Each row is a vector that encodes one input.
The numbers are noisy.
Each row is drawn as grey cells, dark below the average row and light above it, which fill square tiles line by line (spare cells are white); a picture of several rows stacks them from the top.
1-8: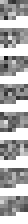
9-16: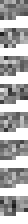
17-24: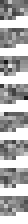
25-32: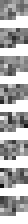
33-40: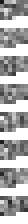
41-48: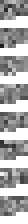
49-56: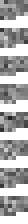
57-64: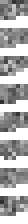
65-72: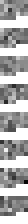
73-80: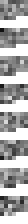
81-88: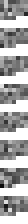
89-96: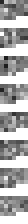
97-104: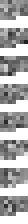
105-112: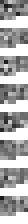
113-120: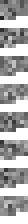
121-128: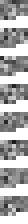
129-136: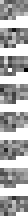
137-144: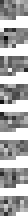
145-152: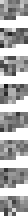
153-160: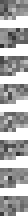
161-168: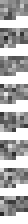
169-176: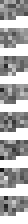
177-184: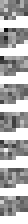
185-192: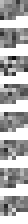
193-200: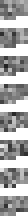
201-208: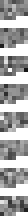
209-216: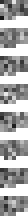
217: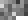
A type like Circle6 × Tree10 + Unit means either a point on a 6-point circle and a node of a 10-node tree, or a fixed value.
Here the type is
(Bool × Bool × Bool × Bool + Unit) × Line7.
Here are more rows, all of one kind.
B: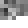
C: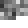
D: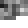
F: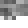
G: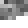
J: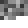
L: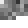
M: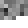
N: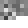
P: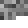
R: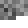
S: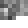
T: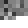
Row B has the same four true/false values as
J and M.
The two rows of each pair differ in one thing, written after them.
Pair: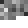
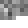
the place on the 7-point line
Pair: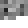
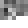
the place on the 7-point line
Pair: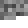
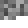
one of the four true/false values
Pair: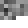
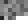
one of the four true/false values
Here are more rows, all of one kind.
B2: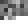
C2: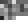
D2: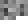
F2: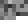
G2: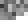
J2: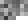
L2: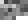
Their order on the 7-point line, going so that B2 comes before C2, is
B2, F2, C2, D2, G2, L2, J2.
